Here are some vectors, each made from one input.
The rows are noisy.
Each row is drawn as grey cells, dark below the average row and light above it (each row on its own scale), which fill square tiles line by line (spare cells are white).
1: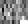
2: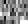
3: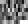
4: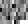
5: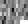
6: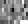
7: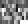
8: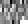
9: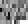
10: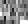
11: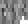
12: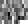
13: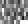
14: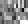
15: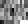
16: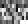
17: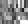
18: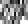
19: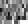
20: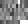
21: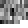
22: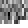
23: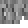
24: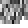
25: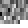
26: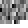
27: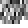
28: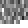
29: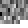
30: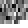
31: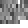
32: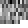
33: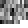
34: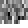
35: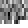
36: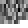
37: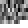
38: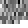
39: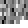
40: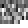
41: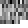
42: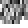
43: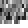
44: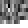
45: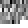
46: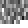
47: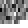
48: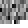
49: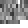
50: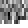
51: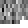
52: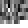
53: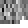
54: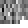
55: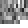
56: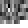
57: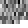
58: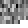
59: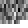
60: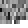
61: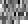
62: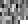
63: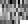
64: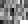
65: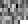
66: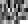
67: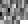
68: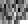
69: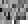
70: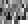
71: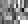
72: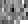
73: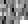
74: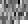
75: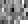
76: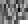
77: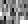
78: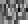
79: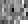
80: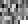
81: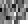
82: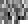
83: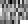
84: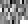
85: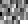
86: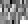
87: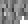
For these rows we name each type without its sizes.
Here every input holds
either a point on a line, or four true/false values.
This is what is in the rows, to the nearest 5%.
About 35% of them hold a point on a line. The rest hold four true/false values.
